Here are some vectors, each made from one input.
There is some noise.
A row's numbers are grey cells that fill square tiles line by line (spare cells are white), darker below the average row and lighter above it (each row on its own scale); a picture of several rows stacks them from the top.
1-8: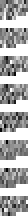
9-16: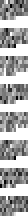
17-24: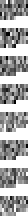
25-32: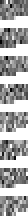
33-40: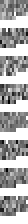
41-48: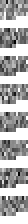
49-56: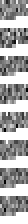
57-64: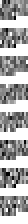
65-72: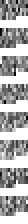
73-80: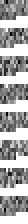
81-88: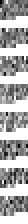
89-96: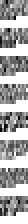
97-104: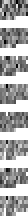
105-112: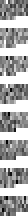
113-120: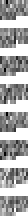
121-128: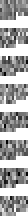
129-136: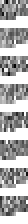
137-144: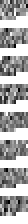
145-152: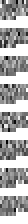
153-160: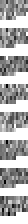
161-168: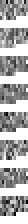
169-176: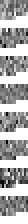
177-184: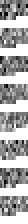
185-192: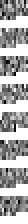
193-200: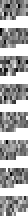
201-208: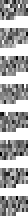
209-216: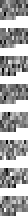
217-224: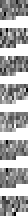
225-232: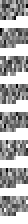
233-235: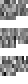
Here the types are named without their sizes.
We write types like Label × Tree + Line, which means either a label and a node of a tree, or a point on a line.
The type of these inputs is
Bool × (Circle + Unit) × List(Line).
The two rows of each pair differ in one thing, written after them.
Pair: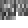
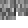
the place on the circle
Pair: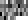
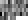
the place on the circle
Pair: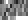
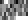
the place on the line in item 2 of the list
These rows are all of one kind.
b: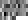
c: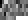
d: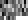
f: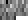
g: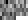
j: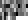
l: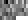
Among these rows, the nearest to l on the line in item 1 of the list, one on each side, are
b and j.
